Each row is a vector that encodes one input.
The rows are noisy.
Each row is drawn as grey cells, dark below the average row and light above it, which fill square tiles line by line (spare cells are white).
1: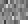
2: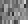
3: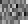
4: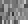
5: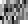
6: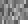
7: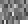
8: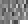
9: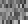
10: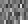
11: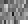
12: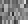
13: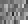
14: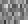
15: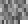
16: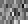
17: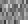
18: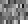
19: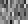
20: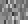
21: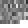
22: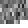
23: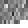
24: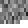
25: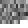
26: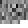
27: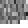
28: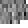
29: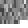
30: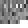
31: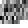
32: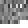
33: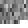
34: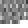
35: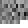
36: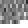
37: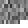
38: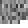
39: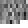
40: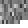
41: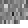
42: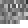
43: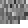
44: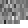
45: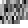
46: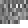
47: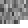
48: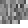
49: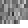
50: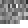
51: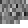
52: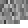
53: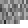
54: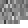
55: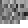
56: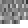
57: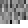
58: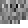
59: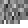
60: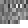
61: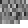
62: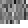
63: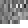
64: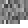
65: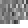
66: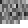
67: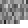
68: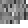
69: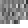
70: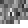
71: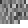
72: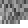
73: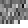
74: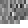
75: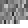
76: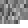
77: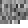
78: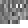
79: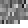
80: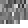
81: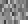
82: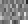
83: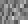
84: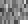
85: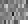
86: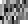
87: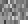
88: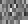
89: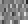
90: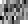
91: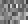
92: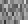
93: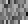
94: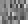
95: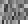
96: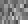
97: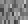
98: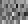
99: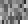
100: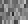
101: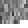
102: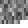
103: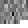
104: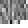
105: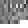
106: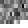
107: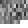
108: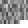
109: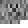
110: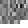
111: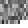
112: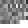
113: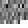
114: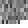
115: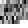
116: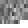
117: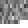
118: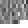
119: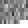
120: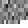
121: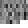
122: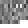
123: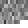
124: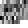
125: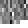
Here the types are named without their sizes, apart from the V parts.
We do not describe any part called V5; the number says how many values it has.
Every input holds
a list of items, each a true/false value and a value of V5.
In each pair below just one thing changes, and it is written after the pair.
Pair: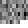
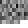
the value of V5 in item 1 of the list
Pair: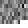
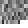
the value of V5 in item 1 of the list
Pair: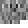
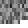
the value of V5 in item 1 of the list
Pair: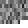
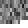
the true/false value in item 2 of the list
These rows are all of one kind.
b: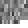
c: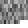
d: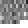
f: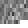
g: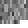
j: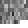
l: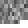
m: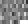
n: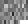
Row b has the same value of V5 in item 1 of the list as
g, j and n.
